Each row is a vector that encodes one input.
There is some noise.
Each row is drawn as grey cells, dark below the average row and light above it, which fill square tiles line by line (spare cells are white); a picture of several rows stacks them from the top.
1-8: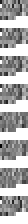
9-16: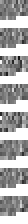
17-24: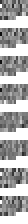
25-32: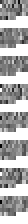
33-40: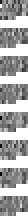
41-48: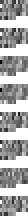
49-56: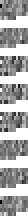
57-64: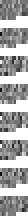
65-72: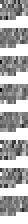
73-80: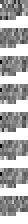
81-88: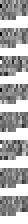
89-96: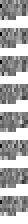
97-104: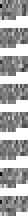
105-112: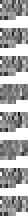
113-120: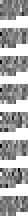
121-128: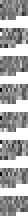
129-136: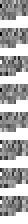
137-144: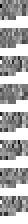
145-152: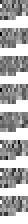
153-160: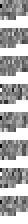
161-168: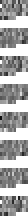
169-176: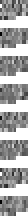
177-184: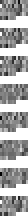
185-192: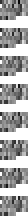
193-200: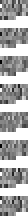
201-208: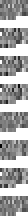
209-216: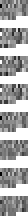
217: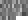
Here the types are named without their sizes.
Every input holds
either a point on a circle and a true/false value, or a node of a tree.
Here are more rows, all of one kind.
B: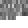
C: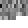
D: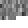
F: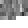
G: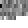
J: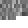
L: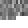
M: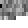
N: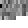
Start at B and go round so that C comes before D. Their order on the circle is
B, C, L, G, F, M, N, D, J.
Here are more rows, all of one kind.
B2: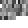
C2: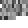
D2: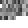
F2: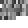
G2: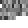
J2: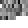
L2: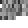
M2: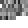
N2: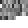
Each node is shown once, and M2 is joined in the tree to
J2.
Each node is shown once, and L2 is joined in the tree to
D2 and N2.
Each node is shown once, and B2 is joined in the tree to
C2 and F2.
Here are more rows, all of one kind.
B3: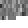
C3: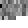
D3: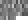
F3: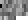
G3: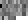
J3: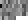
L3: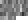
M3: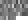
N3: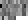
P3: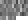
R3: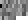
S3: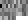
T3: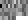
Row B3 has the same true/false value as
D3, L3, M3 and P3.
